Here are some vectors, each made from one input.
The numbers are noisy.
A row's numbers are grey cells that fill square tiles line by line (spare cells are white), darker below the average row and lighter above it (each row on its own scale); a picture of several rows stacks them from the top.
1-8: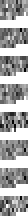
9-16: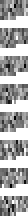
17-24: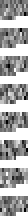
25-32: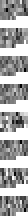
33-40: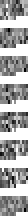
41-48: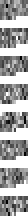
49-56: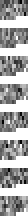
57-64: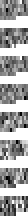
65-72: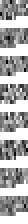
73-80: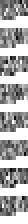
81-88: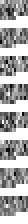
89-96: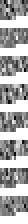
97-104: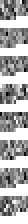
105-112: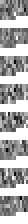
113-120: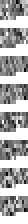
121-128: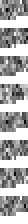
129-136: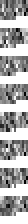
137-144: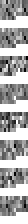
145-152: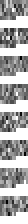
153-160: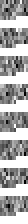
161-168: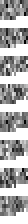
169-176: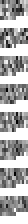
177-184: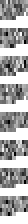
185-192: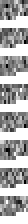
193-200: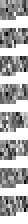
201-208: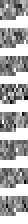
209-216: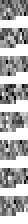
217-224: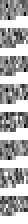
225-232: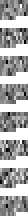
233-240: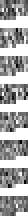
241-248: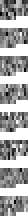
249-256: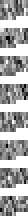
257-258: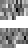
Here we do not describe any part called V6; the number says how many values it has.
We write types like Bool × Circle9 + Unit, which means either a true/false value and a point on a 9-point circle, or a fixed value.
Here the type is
(Bool × Bool × Bool × Bool + Unit) × V6 + Line11.
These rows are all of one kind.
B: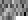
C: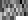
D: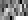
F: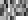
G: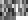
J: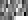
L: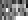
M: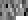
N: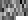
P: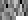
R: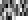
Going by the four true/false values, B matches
D and R.
